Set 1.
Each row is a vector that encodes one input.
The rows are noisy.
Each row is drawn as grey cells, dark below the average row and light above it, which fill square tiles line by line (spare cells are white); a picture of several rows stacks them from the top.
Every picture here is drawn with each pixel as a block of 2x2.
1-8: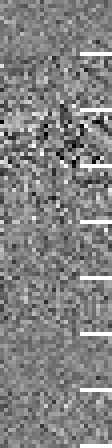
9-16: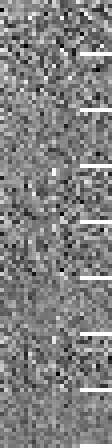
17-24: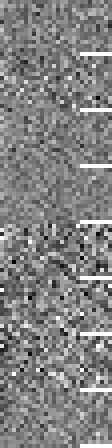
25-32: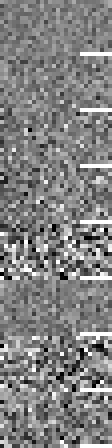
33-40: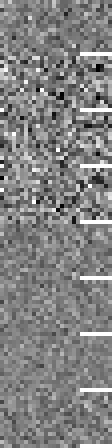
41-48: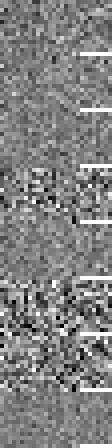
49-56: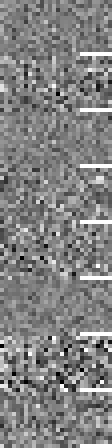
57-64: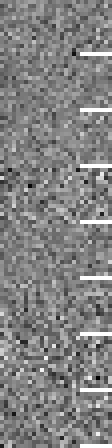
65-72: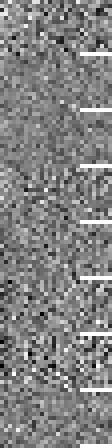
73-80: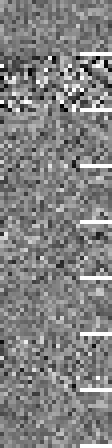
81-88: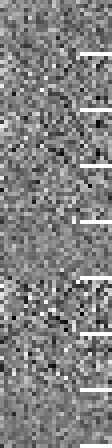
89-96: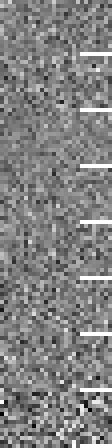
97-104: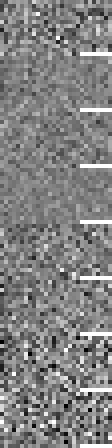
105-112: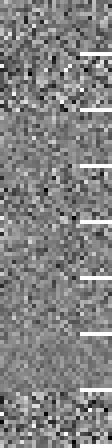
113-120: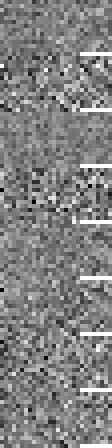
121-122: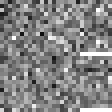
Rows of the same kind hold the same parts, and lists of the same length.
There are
2 kinds of row.
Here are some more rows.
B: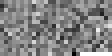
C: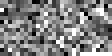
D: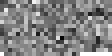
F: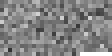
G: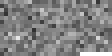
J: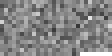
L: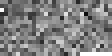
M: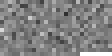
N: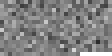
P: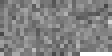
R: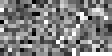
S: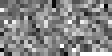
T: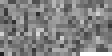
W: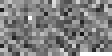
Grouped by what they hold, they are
B, G
C, D, F, J, L, M, N, P, R, S, T, W

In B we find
a fixed value.
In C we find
a node of a 13-node tree.
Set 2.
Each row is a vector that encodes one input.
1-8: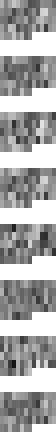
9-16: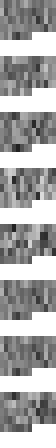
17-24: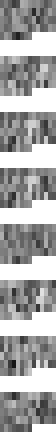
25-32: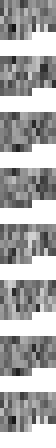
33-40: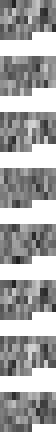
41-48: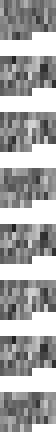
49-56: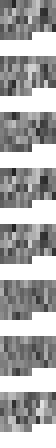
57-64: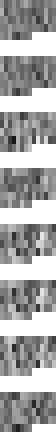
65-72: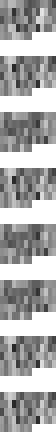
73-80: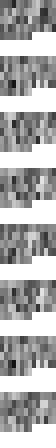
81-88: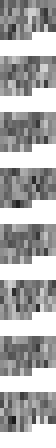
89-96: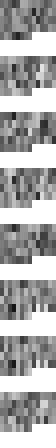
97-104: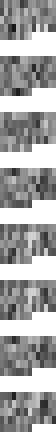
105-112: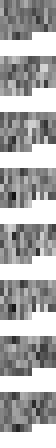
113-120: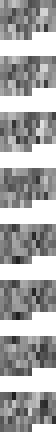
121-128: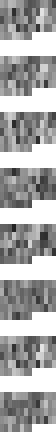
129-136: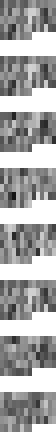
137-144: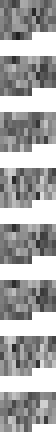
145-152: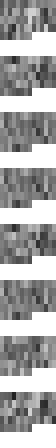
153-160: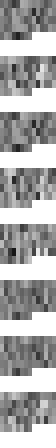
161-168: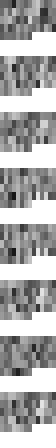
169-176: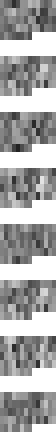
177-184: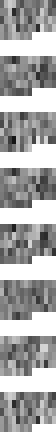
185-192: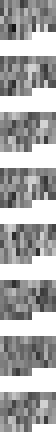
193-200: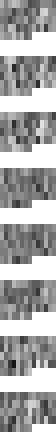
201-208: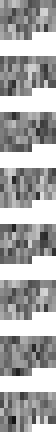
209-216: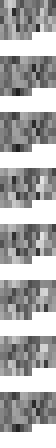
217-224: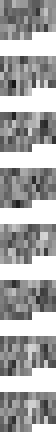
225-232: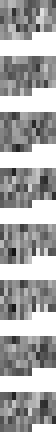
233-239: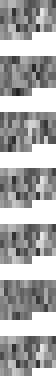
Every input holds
a point on a 10-point line.
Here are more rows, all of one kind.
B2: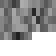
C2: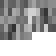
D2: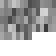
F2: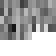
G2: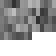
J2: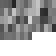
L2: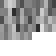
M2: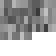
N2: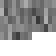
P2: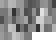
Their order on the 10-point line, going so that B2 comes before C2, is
L2, P2, D2, M2, N2, B2, G2, J2, C2, F2.
